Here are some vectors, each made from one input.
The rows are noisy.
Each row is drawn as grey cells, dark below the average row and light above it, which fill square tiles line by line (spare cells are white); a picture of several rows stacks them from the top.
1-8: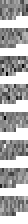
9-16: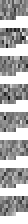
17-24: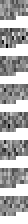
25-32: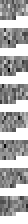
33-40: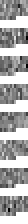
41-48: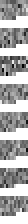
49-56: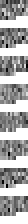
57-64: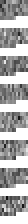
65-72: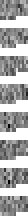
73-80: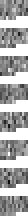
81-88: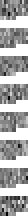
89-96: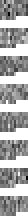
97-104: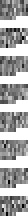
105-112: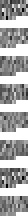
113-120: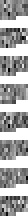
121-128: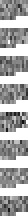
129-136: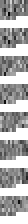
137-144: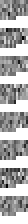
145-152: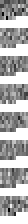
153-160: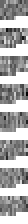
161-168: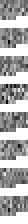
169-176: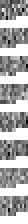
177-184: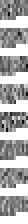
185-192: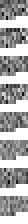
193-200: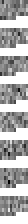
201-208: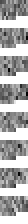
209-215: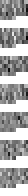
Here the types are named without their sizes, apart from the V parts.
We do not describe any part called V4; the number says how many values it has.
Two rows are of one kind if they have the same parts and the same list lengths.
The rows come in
4 kinds.
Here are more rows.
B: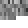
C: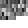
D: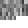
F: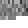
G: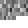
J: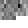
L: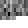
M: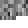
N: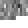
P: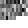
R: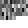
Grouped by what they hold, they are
B, D, F, G
C, P, R
J, N
L, M

